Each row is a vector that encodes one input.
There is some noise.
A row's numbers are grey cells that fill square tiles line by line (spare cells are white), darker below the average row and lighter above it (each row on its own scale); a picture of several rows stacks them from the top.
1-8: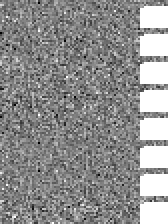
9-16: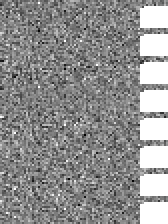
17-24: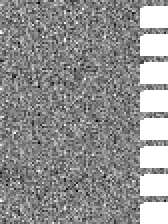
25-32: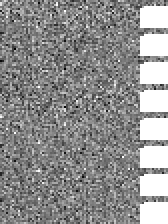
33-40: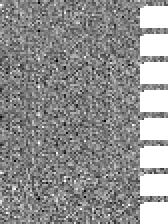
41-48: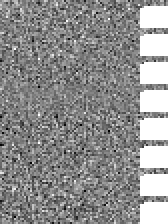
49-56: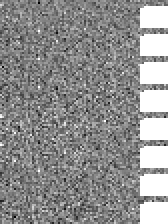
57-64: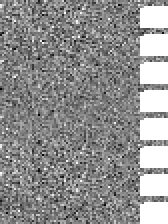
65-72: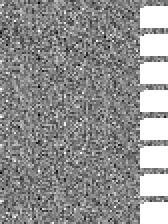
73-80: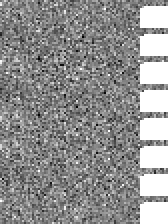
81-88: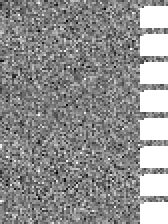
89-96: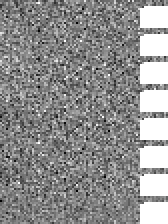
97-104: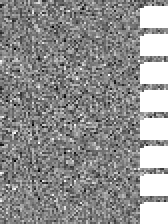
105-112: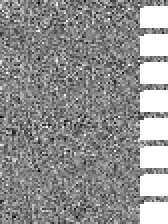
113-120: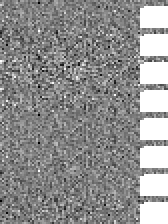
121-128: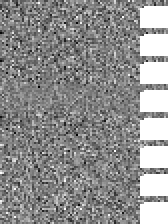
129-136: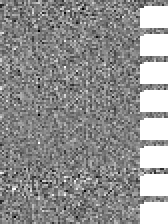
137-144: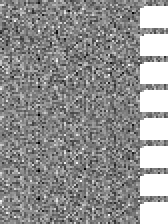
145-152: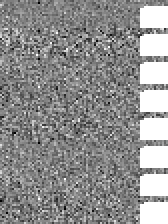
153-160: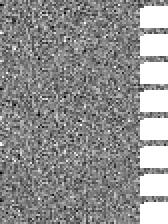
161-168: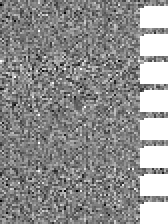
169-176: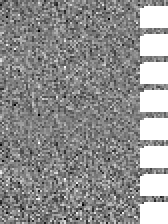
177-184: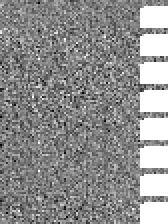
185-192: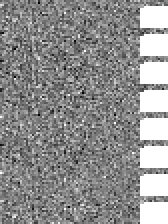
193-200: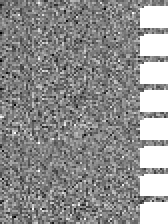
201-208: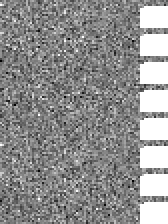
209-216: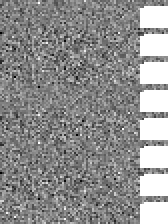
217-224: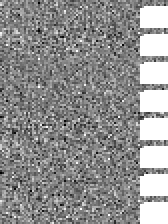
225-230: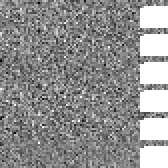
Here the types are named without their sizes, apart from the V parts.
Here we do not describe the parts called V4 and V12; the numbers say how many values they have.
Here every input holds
a true/false value and a value of V4, together with either a point on a circle, or a value of V12.
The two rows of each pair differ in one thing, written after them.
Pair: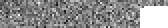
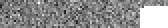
the value of V12
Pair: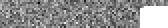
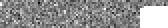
the value of V4
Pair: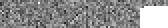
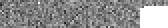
the value of V12
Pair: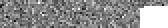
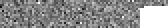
the value of V12
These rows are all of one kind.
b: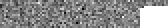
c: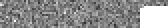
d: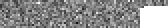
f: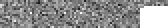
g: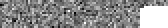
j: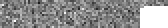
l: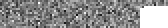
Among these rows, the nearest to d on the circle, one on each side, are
c and j.
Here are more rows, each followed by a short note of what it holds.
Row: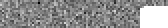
a true/false value, a value of V4 and a value of V12
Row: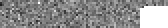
a point on a circle, a true/false value and a value of V4
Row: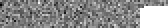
a true/false value, a value of V4 and a value of V12
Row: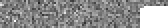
a point on a circle, a true/false value and a value of V4
